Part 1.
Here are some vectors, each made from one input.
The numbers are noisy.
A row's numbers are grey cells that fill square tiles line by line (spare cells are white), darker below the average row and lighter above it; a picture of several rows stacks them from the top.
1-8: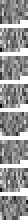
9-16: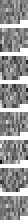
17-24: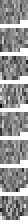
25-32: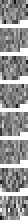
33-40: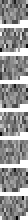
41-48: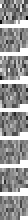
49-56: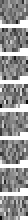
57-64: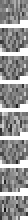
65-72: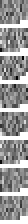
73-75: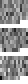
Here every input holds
a point on a 5-point line.
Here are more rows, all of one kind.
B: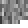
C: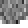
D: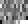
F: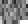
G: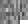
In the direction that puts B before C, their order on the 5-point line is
D, B, G, C, F.
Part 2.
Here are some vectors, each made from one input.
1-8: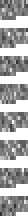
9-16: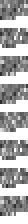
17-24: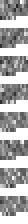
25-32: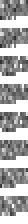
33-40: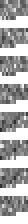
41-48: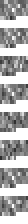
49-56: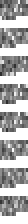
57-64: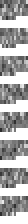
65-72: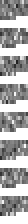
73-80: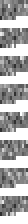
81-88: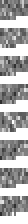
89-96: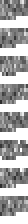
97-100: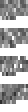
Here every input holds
a point on a 19-point circle.
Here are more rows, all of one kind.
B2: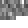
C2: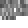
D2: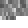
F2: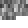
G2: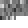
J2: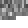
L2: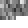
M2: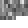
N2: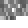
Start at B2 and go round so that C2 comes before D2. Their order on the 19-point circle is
B2, J2, F2, C2, D2, N2, G2, L2, M2.
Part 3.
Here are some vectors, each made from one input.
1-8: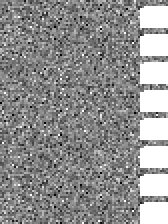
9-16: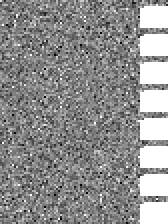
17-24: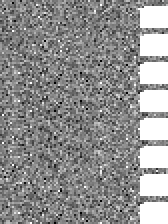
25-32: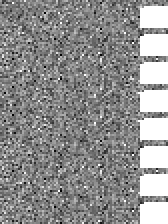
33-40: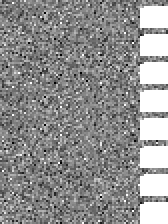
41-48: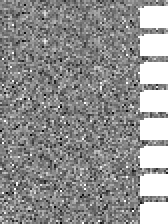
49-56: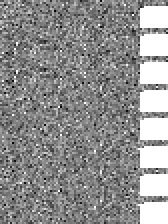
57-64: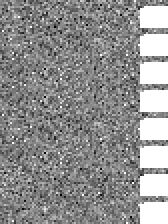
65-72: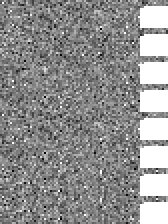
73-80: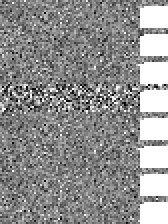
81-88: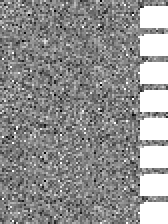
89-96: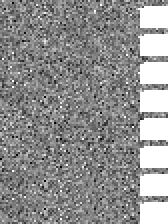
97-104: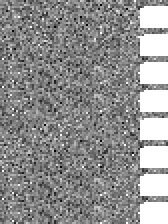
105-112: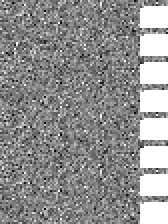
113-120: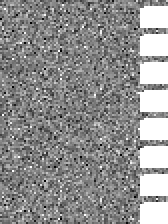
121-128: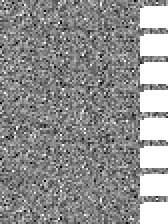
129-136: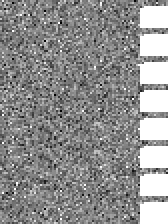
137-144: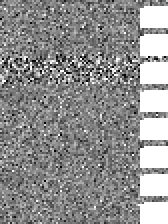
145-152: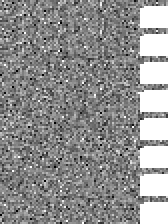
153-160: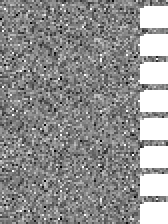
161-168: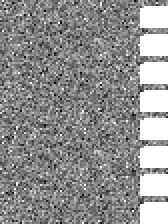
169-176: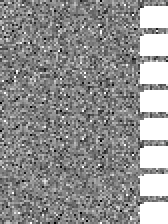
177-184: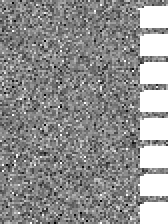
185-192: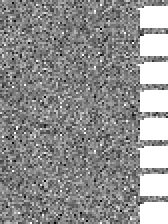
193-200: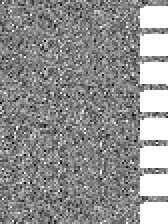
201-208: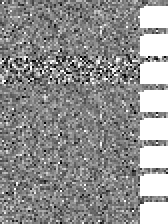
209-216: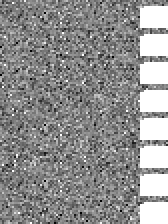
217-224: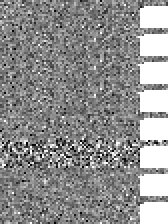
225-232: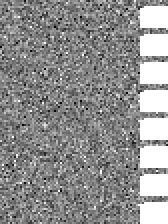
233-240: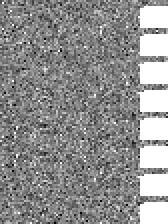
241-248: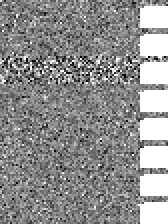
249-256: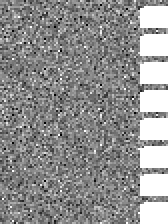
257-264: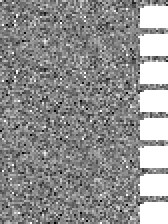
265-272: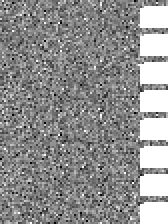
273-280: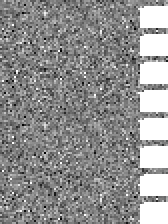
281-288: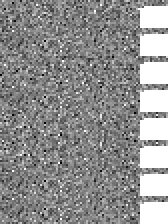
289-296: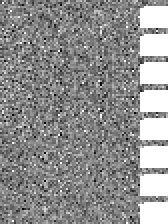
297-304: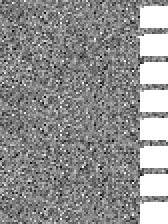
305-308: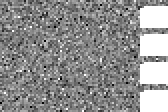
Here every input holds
either a fixed value, or a node of a 9-node tree.
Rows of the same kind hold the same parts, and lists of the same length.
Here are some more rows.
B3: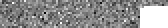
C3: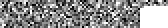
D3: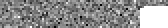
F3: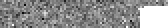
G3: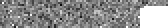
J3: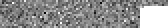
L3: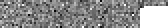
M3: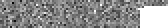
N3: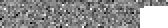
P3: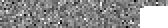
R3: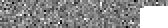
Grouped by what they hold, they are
B3, D3, F3, G3, J3, L3, M3, N3, P3, R3
C3

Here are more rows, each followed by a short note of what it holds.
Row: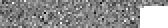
a node of a 9-node tree
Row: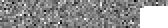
a node of a 9-node tree
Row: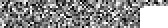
a fixed value
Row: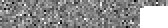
a node of a 9-node tree
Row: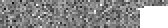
a node of a 9-node tree
